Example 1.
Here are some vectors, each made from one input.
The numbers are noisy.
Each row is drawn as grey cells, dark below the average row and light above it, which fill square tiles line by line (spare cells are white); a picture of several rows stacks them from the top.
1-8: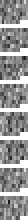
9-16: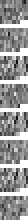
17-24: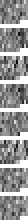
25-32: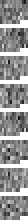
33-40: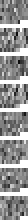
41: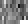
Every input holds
either a fixed value, or a node of a 7-node tree.
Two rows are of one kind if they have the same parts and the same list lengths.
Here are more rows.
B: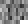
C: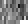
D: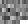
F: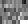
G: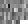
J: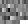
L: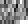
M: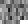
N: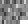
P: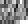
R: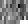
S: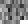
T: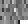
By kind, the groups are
B, C, D, F, G, J, M, N, R, S, T
L, P

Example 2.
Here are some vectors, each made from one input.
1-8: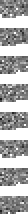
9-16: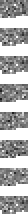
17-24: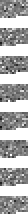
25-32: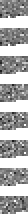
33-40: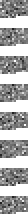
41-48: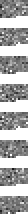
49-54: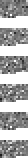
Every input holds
a point on an 11-point circle.
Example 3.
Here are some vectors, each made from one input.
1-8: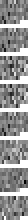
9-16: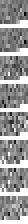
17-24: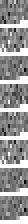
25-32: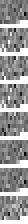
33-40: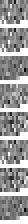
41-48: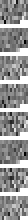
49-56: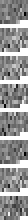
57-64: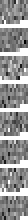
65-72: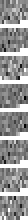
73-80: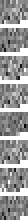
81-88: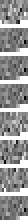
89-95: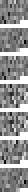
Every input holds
either a fixed value, or three true/false values.
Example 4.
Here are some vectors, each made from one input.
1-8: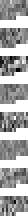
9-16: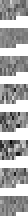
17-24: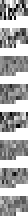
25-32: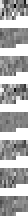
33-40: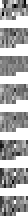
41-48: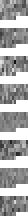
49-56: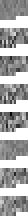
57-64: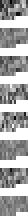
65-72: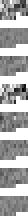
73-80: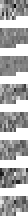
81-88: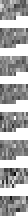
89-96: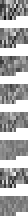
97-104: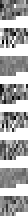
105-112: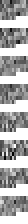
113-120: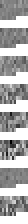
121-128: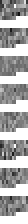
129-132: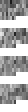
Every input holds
either a fixed value, or four true/false values.
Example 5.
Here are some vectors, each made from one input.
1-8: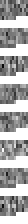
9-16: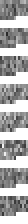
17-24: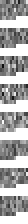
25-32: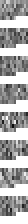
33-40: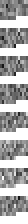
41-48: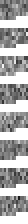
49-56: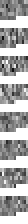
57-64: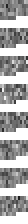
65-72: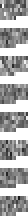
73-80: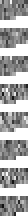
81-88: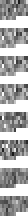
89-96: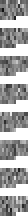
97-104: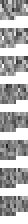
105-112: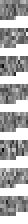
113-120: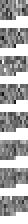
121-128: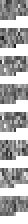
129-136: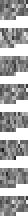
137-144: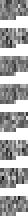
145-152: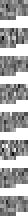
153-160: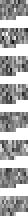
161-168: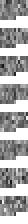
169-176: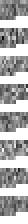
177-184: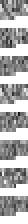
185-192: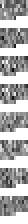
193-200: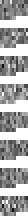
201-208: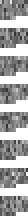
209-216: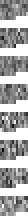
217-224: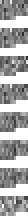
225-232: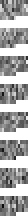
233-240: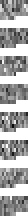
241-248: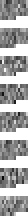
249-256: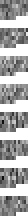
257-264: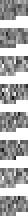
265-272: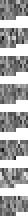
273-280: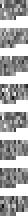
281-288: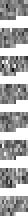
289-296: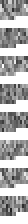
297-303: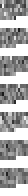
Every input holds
a node of an 18-node tree.
